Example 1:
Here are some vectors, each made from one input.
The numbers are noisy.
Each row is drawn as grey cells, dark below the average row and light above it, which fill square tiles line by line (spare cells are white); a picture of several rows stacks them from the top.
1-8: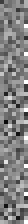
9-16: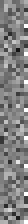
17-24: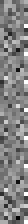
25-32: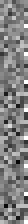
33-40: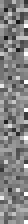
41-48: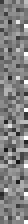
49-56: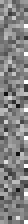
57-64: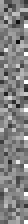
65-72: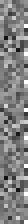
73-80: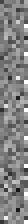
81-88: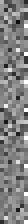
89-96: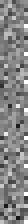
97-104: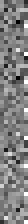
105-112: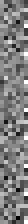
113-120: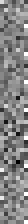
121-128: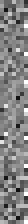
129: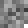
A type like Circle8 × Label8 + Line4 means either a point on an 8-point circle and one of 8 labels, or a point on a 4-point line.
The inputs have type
Circle11 + Line4.
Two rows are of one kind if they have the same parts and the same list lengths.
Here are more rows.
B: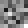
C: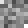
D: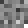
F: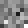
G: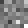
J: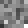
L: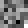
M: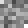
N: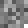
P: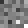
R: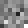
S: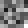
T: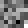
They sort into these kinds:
B, L, S, T
C, D, F, G, J, M, N, P, R

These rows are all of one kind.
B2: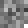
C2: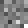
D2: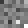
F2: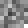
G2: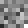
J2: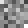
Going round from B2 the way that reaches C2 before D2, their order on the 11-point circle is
B2, C2, D2, G2, J2, F2.
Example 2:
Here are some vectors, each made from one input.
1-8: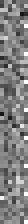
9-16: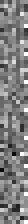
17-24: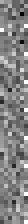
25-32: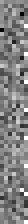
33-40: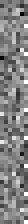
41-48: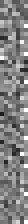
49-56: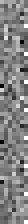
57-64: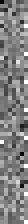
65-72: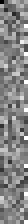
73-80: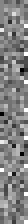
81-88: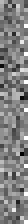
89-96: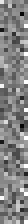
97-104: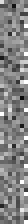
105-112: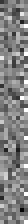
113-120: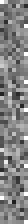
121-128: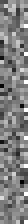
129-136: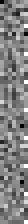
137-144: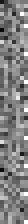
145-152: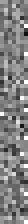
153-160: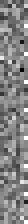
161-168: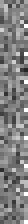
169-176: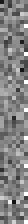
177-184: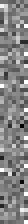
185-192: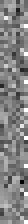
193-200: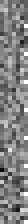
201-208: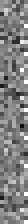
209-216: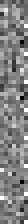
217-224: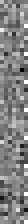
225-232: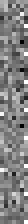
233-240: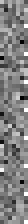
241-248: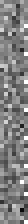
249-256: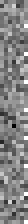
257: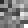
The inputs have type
Circle11 × Circle11.
